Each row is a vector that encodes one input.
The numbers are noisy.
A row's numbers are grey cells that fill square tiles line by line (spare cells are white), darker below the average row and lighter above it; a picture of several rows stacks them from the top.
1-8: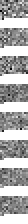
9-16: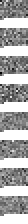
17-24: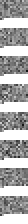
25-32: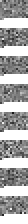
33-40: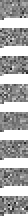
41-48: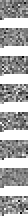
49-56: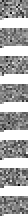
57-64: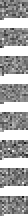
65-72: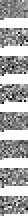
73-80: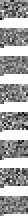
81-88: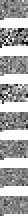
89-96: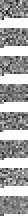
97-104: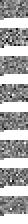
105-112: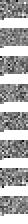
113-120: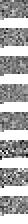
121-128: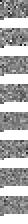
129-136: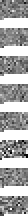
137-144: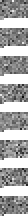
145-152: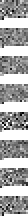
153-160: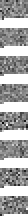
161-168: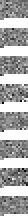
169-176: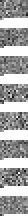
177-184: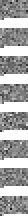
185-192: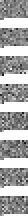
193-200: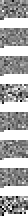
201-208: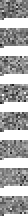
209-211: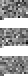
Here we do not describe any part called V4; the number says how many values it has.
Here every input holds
either one of 7 labels and a value of V4, or a point on a 5-point line, or four true/false values, or a list of up to two points on a 6-point line.
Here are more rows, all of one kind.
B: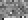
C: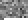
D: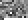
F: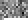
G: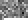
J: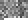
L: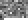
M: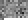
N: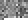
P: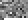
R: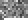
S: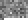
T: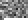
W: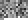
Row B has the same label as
D, L and S.
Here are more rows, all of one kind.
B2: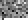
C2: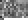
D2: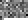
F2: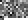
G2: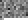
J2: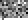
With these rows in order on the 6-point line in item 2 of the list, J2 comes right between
C2 and F2.
